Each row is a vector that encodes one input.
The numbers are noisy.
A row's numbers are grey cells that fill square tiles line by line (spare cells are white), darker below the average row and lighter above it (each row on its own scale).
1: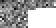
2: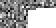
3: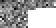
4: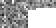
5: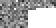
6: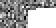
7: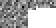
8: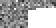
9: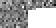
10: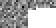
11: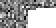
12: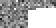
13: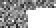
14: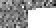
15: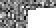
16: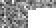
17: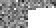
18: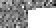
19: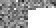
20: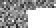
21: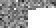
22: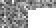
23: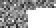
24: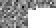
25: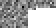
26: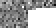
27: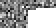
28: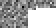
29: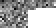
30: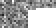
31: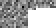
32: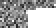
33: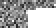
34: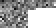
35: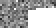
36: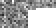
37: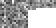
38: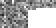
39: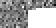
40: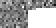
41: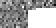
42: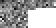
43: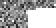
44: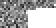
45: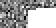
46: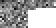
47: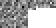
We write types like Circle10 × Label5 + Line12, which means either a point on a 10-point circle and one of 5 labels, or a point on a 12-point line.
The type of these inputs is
Line7.
